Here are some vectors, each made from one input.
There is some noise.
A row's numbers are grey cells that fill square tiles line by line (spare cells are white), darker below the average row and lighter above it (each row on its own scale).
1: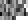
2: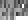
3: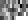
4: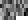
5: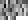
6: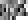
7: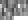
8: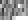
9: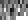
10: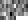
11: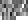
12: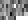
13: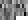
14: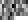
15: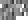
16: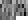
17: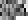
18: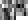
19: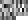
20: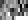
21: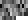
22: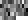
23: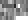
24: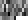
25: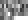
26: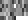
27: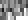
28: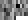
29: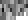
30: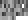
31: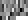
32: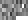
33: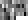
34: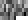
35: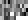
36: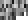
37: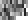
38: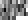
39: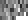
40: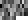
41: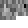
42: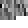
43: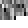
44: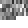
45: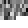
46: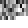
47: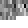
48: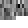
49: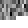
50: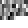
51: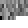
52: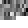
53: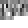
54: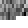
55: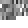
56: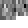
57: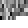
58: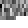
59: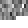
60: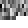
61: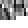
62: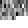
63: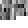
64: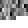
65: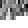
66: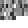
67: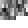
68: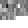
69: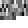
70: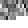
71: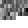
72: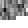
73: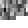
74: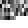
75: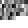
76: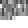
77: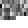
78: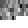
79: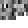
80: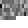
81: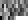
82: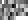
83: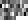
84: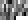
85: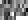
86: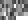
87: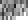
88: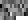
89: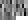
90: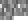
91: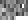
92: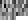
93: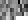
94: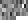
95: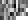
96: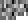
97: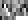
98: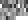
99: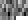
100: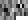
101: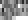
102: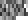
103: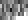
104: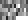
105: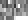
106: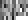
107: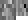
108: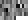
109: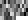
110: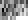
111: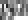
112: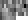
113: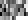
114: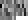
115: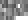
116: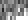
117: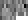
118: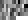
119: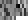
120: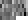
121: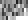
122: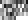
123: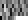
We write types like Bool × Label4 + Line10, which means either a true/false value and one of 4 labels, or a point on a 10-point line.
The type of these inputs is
Bool × (Circle9 + Unit) + Line9.
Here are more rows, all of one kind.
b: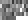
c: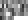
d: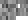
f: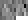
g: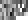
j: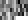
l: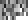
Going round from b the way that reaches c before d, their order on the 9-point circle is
b, g, j, l, c, d, f.
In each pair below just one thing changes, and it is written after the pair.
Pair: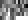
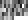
the true/false value
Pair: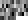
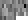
the place on the 9-point circle
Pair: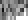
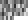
the true/false value
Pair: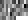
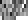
the true/false value
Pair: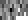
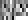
the true/false value
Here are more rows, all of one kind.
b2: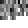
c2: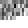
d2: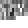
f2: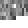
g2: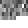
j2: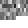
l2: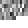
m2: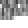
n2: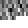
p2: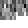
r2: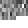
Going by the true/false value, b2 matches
f2, n2 and p2.
